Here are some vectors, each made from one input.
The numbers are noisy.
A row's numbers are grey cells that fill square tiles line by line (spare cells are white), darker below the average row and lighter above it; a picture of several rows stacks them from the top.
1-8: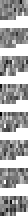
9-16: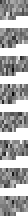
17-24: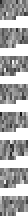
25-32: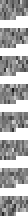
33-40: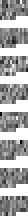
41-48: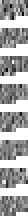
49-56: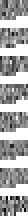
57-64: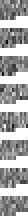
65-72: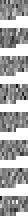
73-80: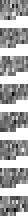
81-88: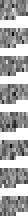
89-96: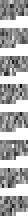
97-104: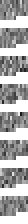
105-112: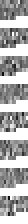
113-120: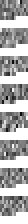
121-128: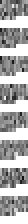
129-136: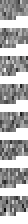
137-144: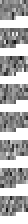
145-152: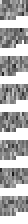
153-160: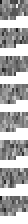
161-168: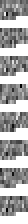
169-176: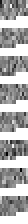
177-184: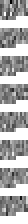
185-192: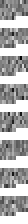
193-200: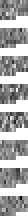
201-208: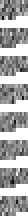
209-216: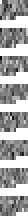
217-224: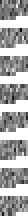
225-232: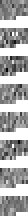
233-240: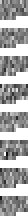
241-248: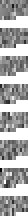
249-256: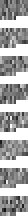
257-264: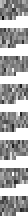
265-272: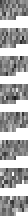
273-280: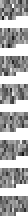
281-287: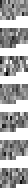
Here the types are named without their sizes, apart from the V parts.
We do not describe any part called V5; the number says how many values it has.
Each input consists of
a point on a circle, together with either a point on a circle and a point on a line, or a value of V5.
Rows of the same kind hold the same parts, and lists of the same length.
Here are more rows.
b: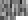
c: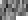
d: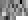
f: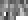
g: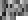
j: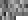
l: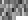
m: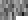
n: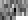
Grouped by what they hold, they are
b, d, f, l, n
c, g, j, m

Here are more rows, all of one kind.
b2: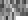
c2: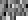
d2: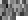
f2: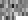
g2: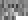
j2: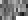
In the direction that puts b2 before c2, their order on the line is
b2, j2, c2, g2, d2, f2.
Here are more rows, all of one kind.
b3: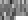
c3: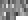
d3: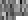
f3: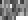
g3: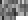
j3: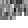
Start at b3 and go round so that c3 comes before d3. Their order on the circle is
b3, j3, c3, f3, g3, d3.
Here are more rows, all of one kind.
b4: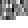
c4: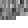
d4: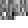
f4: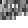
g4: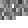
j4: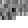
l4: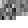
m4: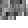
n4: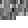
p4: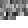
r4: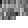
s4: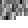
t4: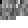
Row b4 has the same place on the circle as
f4, j4 and s4.
